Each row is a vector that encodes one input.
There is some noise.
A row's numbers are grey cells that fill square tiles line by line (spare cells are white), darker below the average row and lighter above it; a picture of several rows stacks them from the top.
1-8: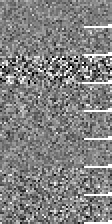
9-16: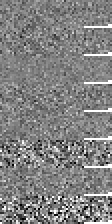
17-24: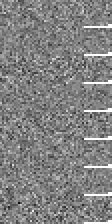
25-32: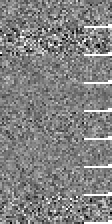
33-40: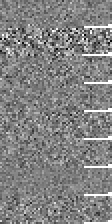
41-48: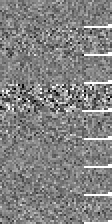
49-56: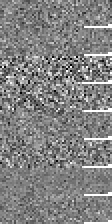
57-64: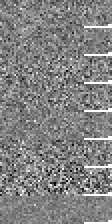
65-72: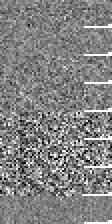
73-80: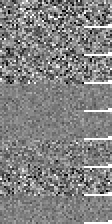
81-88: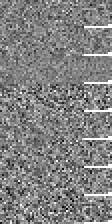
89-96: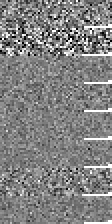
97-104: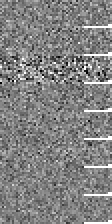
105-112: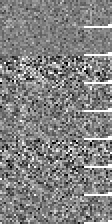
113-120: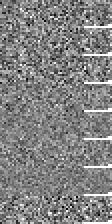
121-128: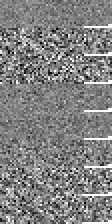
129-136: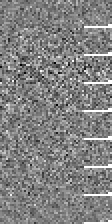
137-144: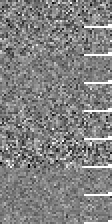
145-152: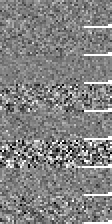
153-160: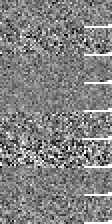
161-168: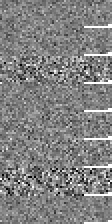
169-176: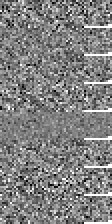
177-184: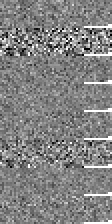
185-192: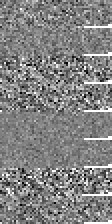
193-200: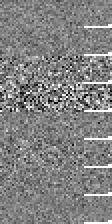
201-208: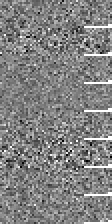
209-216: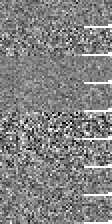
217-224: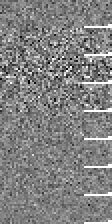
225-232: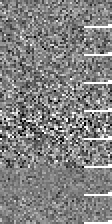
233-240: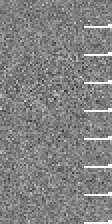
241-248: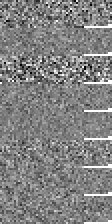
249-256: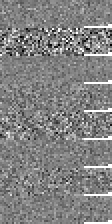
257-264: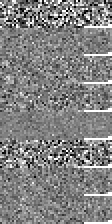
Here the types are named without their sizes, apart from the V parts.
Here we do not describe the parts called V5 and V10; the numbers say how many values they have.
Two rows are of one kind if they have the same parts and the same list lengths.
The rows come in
2 kinds.
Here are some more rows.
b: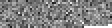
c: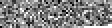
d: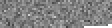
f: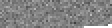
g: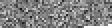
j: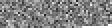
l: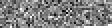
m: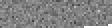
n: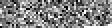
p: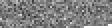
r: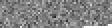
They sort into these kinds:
b, p, r
c, d, f, g, j, l, m, n

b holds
a point on a line and a value of V10.
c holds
a point on a circle, a value of V5 and a value of V10.
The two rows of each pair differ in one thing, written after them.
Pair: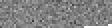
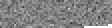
the value of V5
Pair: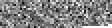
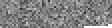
the value of V5
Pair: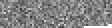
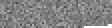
the value of V5
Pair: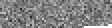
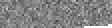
the value of V10
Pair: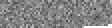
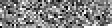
the place on the circle
